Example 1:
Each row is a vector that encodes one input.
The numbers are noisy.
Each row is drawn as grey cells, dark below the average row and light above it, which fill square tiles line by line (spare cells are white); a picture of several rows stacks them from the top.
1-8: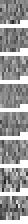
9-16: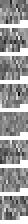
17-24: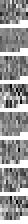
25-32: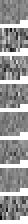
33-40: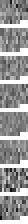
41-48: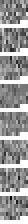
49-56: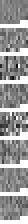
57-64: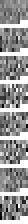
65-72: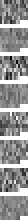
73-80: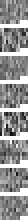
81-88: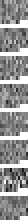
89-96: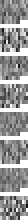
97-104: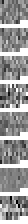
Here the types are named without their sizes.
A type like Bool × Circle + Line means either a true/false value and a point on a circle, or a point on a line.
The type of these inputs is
List(Line).
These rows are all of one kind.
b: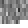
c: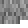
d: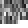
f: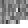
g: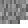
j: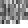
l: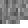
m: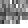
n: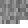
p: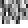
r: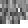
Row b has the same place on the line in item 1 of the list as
d, l and m.
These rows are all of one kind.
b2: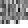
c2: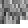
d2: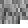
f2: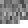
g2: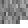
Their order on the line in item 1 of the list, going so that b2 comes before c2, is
b2, g2, d2, f2, c2.
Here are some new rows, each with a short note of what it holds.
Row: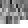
a list of one item
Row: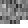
the empty list
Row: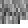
a list of three items
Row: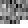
the empty list
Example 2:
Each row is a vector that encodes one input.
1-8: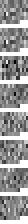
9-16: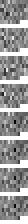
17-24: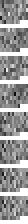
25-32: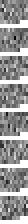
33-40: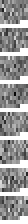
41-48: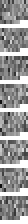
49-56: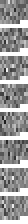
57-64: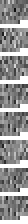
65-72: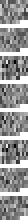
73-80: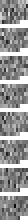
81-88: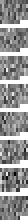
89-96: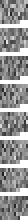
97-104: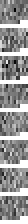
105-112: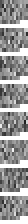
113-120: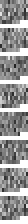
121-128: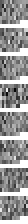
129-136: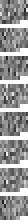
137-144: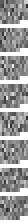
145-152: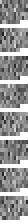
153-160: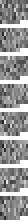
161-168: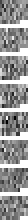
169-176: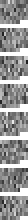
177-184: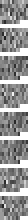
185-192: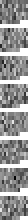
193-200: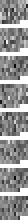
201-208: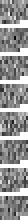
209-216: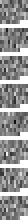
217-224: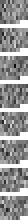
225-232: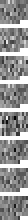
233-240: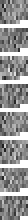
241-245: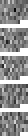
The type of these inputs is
Bool × Circle8 + Circle13 + Unit.
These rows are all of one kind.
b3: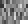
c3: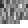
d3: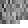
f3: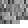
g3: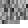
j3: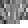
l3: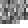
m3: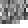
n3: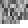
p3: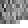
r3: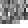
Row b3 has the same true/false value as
c3, g3 and n3.
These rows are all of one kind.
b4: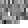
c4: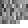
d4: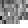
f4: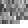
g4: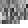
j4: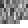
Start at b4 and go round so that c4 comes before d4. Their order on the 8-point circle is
b4, f4, c4, j4, d4, g4.
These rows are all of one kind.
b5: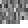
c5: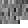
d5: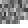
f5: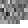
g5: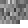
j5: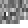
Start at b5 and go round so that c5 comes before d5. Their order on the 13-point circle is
b5, c5, g5, f5, j5, d5.
